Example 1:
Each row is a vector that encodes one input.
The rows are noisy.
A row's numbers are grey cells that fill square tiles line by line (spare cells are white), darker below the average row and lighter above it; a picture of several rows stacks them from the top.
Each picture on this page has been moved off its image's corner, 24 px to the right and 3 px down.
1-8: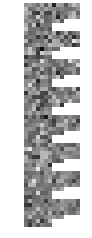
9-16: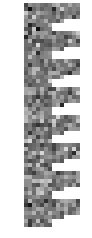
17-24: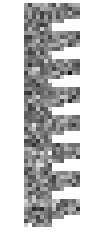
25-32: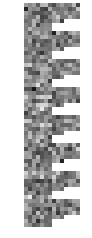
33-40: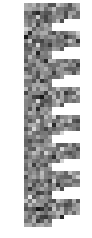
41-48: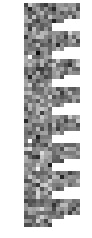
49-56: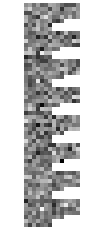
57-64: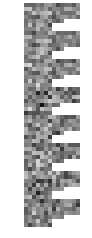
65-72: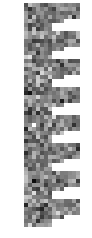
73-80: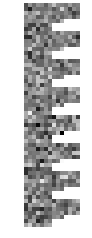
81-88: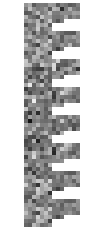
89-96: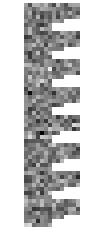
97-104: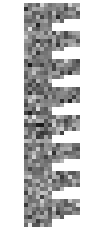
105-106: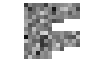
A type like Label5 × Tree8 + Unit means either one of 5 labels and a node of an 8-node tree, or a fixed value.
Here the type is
List2(Circle6) + Tree9.
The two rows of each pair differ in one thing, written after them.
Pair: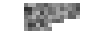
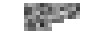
the place on the 6-point circle in item 2 of the list
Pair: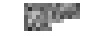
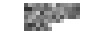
the place on the 6-point circle in item 1 of the list
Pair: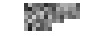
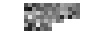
the place on the 6-point circle in item 2 of the list
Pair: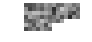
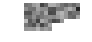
the place on the 6-point circle in item 1 of the list
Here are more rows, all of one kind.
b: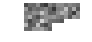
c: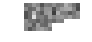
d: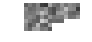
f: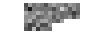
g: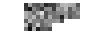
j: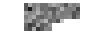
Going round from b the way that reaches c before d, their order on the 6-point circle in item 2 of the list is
b, c, g, f, j, d.
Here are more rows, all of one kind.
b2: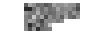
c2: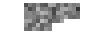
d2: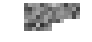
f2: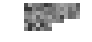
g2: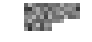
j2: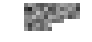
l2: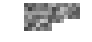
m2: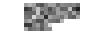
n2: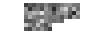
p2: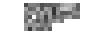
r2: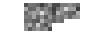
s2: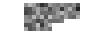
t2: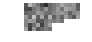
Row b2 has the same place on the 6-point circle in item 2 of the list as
f2, p2 and t2.
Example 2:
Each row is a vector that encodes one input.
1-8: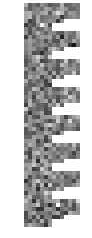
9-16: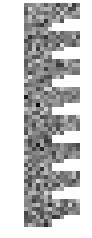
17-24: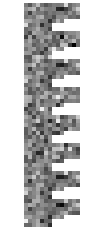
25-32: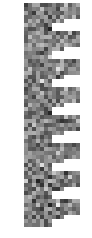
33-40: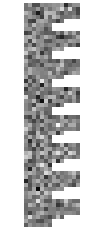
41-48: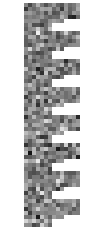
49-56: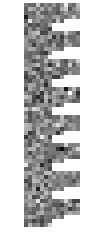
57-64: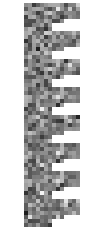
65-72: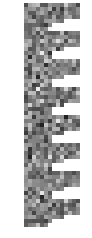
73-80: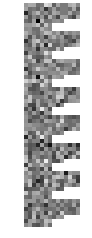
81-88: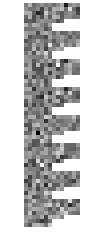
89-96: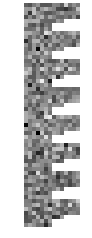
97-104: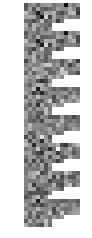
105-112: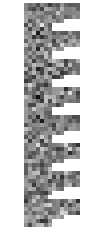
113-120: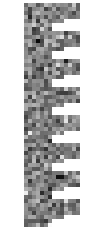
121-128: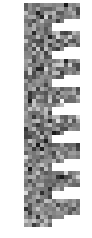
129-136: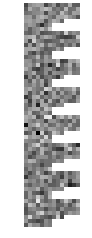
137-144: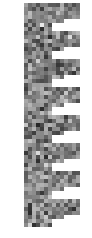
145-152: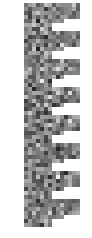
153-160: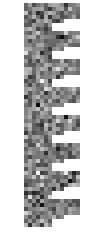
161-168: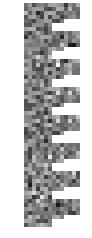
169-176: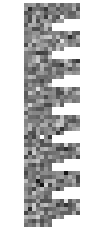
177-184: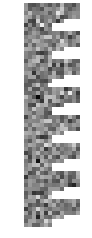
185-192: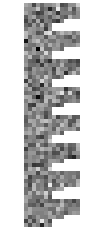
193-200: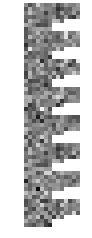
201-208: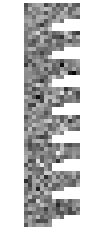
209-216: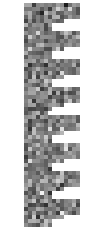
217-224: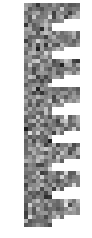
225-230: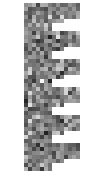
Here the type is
Circle9 + Line12 + Tree11.
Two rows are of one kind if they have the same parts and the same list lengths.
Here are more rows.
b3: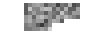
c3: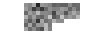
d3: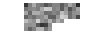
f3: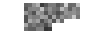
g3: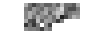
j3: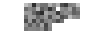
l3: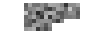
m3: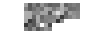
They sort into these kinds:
b3, d3, f3
c3, g3, m3
j3, l3

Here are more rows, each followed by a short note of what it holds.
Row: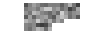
a node of an 11-node tree
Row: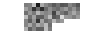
a point on a 12-point line
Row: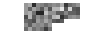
a point on a 9-point circle
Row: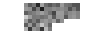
a point on a 12-point line
